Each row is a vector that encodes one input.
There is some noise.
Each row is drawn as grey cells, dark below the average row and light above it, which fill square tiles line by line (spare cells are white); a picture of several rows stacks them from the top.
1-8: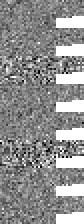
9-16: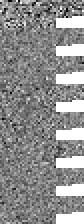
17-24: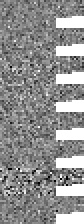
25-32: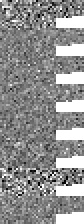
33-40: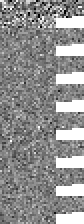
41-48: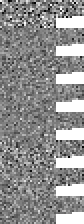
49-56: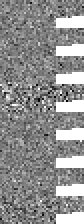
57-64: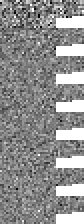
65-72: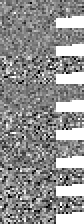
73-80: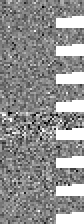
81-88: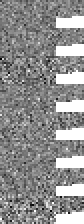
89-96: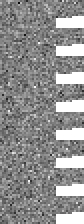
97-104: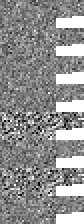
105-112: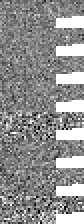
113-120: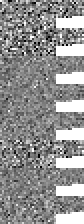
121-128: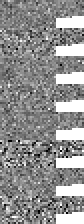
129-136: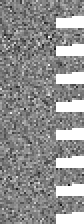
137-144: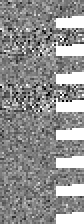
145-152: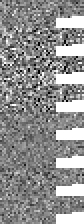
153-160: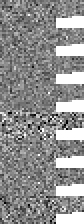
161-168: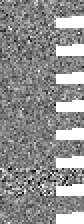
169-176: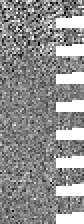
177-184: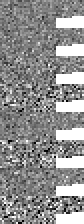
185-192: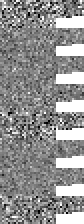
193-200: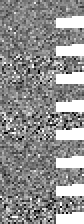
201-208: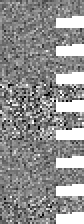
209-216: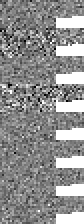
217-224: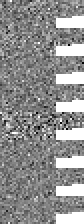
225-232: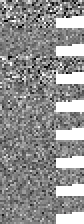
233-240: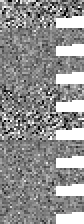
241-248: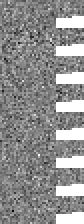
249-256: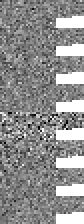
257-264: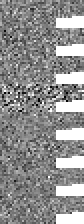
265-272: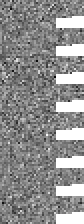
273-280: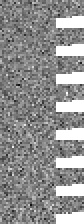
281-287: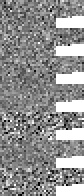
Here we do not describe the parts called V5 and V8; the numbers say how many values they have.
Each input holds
either a point on a 9-point circle, or a point on each of four 11-point circles, a true/false value, a value of V5 and a value of V8.
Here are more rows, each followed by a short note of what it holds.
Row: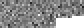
a point on each of four 11-point circles, a true/false value, a value of V5 and a value of V8
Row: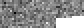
a point on each of four 11-point circles, a true/false value, a value of V5 and a value of V8
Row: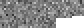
a point on each of four 11-point circles, a true/false value, a value of V5 and a value of V8
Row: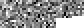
a point on a 9-point circle
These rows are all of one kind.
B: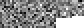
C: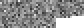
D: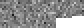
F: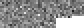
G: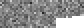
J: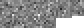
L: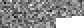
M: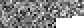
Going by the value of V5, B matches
C and F.
